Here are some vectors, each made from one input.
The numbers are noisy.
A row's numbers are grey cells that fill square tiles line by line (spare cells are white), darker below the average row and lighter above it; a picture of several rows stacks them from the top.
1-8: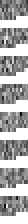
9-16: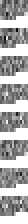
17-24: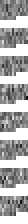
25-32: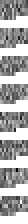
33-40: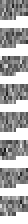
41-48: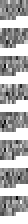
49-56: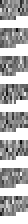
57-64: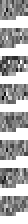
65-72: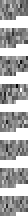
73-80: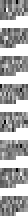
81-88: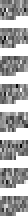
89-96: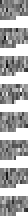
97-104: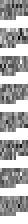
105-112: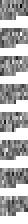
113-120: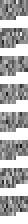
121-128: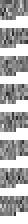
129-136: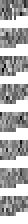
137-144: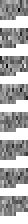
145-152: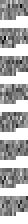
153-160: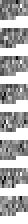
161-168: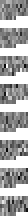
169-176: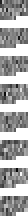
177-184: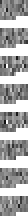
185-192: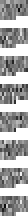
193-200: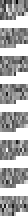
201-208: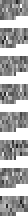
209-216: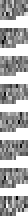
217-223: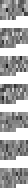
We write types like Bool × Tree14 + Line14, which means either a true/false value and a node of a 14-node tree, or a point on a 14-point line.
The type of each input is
Line9 + Line10 × Line10.
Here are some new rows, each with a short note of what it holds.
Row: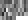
a point on a 9-point line
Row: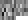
a point on a 9-point line
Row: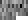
a point on each of two 10-point lines
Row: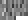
a point on each of two 10-point lines
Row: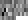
a point on a 9-point line
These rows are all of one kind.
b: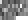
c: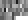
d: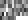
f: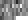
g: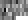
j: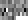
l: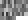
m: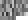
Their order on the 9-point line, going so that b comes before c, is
m, l, b, d, f, c, g, j.
